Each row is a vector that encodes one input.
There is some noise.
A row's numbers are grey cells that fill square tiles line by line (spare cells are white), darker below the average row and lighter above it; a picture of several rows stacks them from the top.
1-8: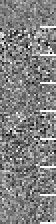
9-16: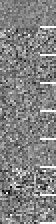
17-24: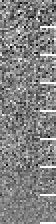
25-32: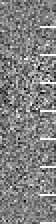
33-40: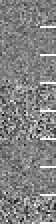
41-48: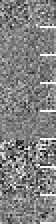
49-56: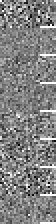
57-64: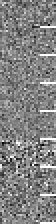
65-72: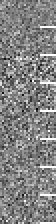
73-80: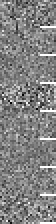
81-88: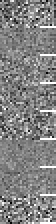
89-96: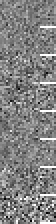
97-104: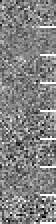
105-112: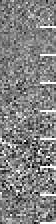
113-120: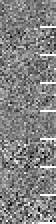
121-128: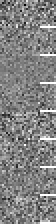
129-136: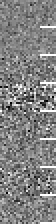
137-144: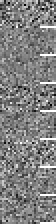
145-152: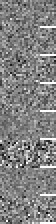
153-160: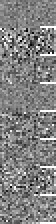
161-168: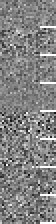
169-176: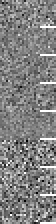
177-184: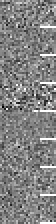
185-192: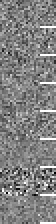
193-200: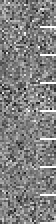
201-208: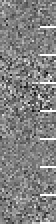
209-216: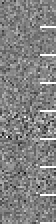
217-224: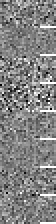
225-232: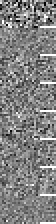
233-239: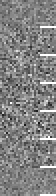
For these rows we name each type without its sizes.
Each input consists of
a point on a circle, together with a list of items, each a point on a line and a true/false value.
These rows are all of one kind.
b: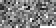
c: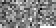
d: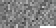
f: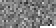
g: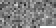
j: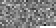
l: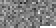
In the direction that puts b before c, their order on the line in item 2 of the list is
b, f, d, l, g, c, j.
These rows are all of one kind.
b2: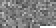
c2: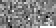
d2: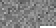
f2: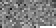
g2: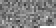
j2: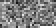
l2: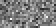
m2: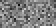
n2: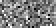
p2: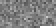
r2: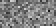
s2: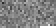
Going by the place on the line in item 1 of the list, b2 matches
l2, p2 and r2.
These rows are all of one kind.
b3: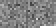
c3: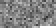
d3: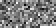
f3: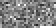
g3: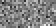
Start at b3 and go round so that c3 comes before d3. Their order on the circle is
b3, g3, c3, f3, d3.
